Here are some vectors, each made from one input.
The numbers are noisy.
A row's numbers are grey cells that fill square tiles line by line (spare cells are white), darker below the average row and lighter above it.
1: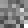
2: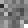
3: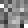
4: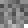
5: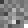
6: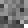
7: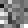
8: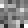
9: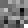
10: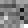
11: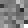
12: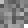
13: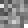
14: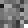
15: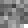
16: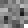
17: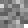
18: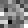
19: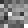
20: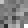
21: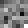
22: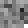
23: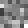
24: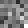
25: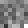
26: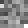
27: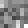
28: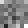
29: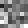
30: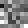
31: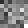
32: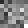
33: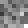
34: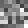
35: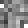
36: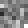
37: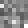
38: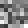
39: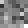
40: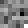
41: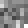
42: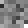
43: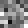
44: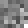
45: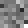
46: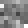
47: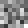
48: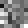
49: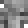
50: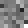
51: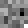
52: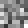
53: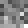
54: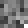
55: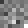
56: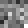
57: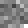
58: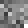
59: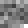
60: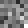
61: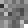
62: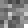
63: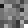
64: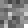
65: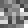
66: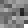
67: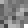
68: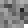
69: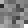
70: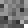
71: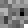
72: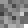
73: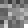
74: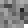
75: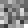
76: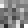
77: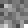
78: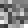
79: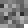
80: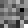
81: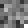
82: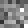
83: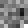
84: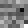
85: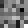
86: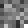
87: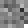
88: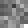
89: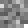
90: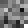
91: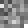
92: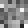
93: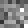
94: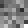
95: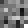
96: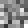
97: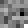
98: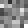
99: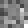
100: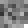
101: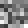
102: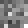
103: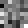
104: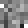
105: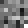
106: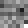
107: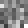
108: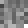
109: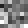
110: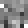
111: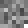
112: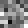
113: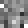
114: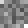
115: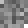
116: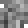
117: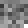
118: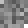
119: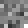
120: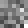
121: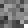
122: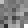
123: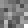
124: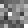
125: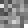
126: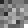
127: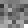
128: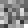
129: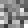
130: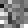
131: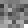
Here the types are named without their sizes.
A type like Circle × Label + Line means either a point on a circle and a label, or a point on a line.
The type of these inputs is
(Bool × Bool × Bool × Bool + Unit) × Line.
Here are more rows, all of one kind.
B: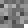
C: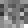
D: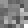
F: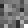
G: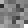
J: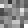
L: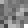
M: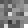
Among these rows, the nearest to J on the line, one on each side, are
D and L.
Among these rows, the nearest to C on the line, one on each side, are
G and L.
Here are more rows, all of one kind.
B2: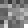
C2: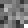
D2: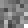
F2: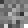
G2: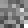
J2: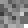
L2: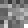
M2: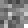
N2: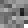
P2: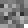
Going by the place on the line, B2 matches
D2, F2, L2 and M2.
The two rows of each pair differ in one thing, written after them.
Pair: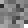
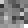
the place on the line
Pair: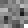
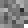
the place on the line
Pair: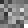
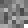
the place on the line
